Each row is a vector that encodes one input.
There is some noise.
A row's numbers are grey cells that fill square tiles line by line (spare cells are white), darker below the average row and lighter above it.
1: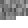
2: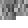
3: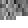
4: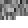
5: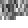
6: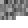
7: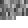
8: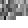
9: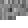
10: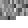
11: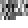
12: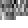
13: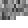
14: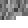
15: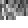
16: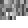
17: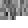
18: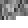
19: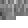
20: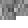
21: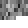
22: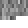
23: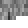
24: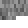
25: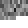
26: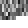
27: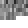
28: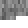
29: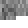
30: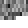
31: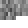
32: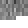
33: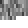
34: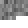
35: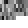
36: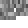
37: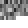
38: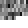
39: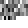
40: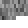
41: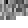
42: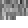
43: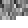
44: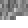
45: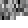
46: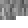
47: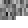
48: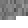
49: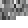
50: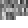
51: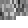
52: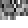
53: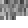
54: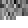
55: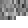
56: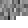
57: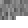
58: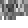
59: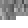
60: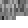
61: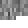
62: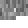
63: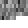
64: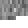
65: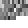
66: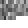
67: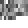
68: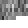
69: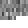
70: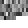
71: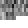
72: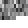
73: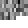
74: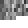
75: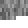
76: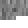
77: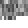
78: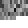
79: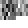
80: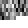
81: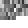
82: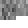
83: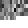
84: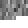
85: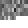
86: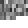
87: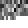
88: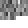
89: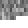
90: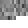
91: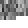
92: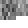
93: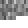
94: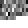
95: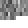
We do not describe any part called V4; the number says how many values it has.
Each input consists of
a list of up to two items, each a true/false value and a value of V4.
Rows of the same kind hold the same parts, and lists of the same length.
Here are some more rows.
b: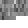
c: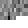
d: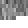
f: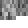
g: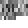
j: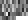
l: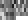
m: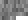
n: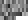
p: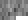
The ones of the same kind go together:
b, m, p
c, d, f, g, l
j, n

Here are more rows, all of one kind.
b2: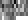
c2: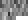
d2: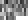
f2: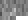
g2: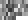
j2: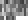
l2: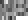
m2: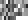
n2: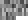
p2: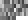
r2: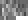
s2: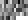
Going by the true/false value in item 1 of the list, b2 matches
c2 and s2.
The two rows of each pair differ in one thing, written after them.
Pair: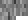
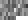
the true/false value in item 1 of the list
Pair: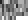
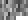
the value of V4 in item 1 of the list
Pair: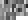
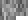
the true/false value in item 1 of the list
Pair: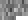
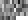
the value of V4 in item 2 of the list
